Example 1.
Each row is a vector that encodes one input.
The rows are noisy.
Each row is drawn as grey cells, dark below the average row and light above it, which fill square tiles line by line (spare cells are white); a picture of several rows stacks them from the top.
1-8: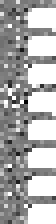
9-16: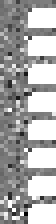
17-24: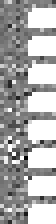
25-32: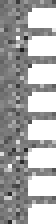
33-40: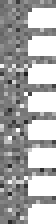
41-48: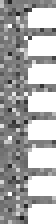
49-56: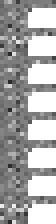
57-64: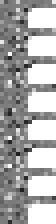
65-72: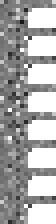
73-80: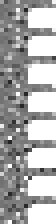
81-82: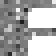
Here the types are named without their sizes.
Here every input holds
a list of points on a line.
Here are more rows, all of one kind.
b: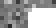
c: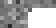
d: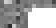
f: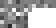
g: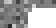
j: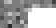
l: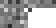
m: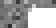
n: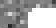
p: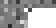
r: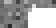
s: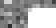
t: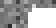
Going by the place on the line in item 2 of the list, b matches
f, m and r.
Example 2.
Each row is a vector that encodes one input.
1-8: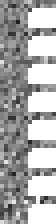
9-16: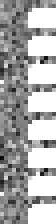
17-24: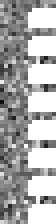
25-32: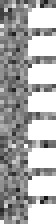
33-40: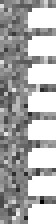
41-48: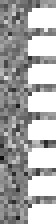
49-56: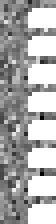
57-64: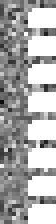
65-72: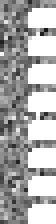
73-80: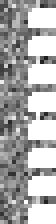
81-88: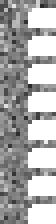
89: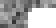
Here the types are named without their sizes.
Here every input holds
either a point on a line, or a node of a tree.
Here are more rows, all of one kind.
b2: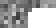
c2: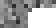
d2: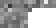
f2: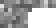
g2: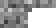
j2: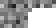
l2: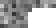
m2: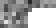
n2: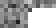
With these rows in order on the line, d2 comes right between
f2 and g2.
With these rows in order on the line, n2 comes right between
c2 and g2.
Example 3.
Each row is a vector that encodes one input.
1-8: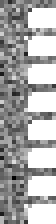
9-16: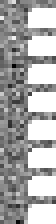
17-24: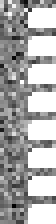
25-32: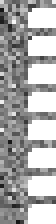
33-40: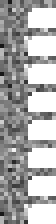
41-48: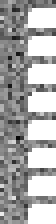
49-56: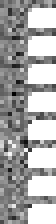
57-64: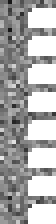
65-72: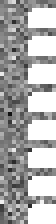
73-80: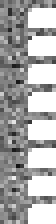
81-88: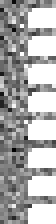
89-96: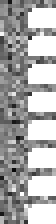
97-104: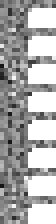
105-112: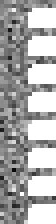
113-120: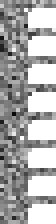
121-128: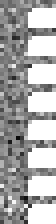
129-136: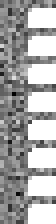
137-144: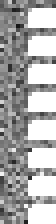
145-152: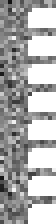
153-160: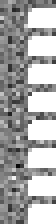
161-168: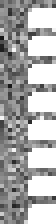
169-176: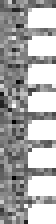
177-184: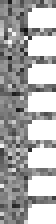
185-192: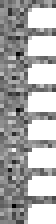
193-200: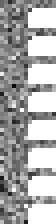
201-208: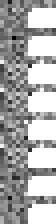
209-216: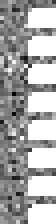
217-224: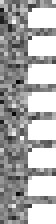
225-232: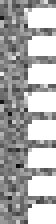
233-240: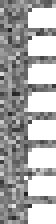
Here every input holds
either a point on a 6-point circle, or a point on a 16-point circle, or a fixed value.
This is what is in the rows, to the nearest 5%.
About 20% of them hold a point on a 6-point circle. About 75% of them hold a point on a 16-point circle. The rest hold a fixed value.
